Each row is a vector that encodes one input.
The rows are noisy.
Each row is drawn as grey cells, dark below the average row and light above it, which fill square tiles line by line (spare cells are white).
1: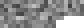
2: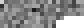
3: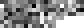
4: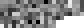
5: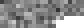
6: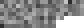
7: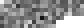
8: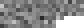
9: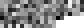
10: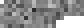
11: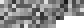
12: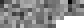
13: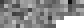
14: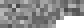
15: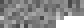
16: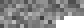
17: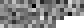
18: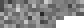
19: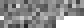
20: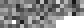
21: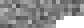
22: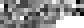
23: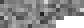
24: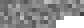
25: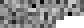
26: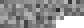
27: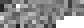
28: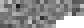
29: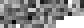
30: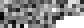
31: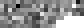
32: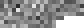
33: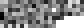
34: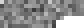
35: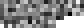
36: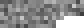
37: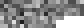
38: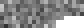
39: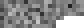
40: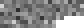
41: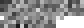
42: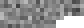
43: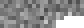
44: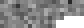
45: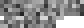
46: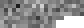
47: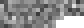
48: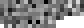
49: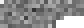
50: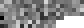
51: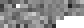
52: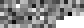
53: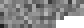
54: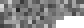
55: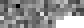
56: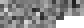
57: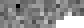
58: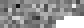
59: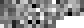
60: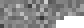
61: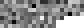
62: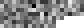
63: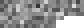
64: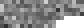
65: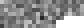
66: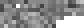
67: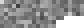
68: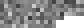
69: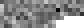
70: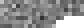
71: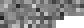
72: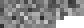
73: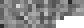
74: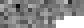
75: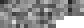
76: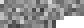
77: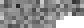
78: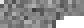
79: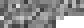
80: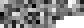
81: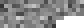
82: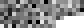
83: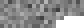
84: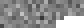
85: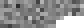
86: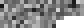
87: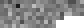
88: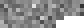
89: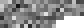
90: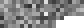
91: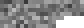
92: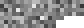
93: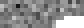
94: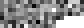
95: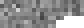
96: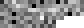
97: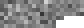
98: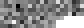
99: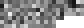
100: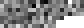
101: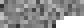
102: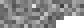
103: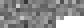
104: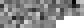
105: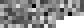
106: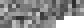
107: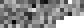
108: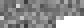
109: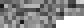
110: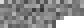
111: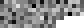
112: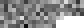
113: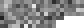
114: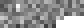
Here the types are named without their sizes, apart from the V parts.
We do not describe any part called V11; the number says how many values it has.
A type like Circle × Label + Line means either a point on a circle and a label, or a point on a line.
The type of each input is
Bool × Line + V11.
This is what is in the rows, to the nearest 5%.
About 20% of them hold a point on a line and a true/false value. The rest hold a value of V11.
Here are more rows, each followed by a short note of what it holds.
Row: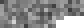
a value of V11
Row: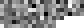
a point on a line and a true/false value
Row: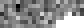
a value of V11
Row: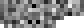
a point on a line and a true/false value
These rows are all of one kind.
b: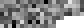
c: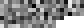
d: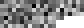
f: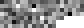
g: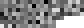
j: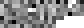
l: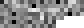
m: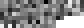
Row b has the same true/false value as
g and m.
